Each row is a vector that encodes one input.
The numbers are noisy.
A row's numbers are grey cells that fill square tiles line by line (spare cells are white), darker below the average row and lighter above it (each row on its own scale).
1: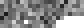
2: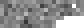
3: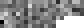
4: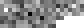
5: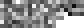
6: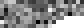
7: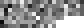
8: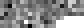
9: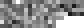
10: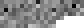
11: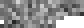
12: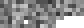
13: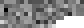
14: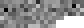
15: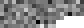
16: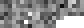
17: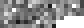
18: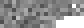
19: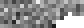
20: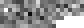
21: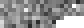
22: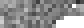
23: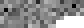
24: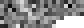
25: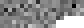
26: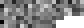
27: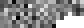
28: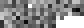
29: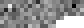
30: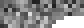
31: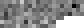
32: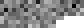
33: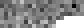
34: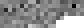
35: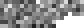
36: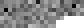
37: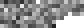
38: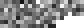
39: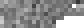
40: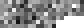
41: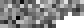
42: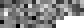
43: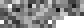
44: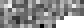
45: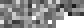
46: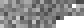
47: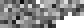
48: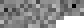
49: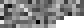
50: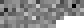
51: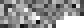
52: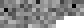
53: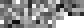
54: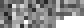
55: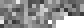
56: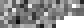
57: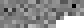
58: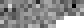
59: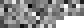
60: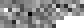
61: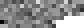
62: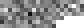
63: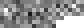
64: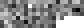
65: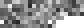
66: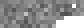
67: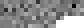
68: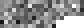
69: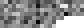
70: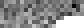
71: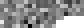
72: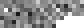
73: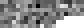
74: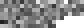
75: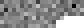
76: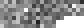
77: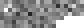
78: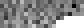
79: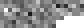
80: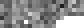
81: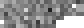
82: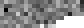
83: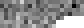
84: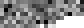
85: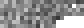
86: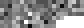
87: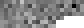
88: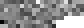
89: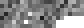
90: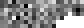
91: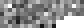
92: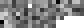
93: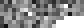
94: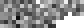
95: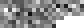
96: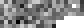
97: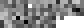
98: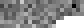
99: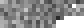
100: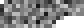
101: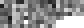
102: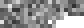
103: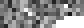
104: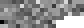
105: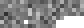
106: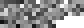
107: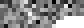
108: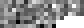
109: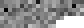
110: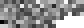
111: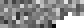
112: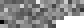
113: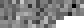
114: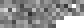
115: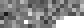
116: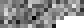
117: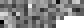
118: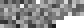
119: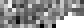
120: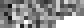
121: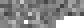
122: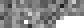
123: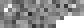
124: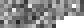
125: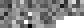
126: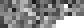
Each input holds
a node of a 9-node tree, together with either a point on a 5-point circle, or one of 11 labels.
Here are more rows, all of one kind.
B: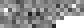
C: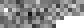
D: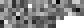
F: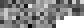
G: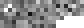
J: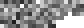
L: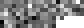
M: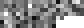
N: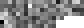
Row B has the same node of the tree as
C, L and M.
